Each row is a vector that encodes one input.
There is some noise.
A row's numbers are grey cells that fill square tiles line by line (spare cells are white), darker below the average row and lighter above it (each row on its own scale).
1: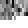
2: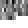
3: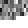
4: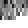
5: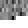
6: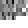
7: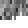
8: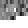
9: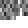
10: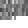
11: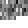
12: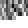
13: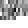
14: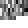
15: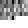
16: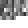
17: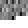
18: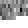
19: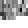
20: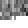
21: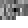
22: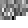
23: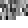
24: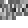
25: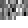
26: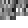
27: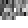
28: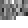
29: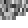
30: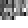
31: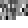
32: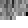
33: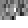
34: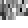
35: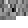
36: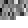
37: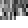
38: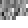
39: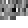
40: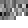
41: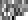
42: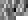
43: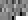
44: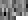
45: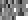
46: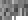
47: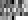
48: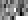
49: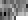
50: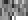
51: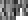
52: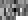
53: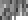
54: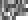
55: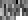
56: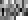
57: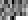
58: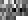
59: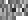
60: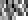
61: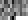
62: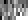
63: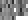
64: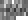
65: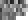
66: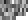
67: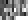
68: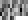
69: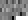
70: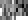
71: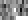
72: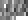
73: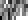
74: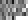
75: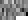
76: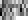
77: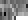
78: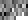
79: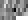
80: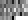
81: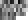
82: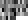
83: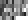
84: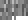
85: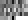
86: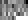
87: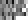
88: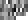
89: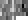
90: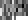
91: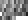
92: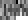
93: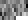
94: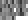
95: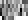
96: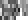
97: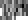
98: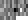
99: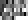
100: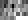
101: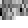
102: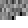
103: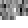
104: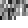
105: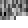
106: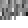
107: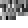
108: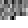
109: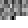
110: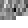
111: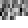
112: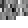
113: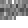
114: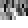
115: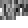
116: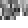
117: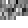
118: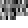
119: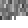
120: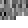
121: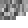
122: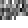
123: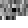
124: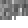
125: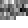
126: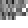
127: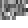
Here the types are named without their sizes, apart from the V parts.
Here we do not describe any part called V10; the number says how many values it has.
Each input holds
a value of V10, together with either a label, or a point on a line.
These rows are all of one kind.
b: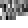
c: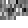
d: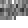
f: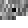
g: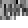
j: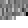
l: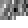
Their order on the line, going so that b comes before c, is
d, j, l, g, b, f, c.
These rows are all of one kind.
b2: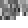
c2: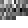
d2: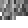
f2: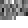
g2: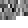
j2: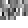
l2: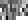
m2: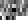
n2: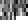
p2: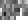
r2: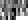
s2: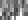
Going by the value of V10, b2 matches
j2, p2 and s2.
